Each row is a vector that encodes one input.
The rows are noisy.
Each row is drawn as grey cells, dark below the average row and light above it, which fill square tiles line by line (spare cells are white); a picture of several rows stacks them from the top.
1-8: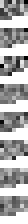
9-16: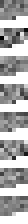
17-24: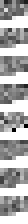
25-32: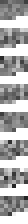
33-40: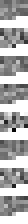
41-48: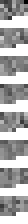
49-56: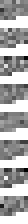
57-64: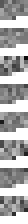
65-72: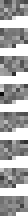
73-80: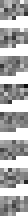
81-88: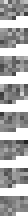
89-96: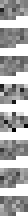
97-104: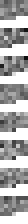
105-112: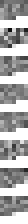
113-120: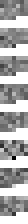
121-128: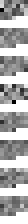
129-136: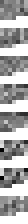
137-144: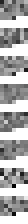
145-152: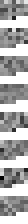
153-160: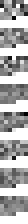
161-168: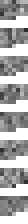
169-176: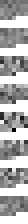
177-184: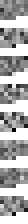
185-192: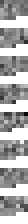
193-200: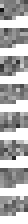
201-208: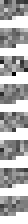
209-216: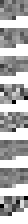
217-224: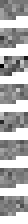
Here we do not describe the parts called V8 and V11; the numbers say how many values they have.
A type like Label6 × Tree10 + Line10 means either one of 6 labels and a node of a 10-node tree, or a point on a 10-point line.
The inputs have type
Bool × (Line6 + V11) + Line5 + V8.
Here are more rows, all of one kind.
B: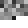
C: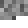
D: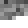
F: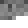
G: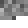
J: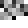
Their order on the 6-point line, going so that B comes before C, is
D, G, B, J, C, F.
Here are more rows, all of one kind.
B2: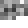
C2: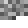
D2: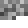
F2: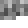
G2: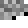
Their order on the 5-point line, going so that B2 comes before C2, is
F2, B2, D2, C2, G2.
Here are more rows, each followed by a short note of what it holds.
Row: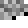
a point on a 5-point line
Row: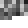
a point on a 5-point line
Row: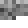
a value of V8
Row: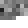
a value of V8
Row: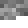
a true/false value and a value of V11
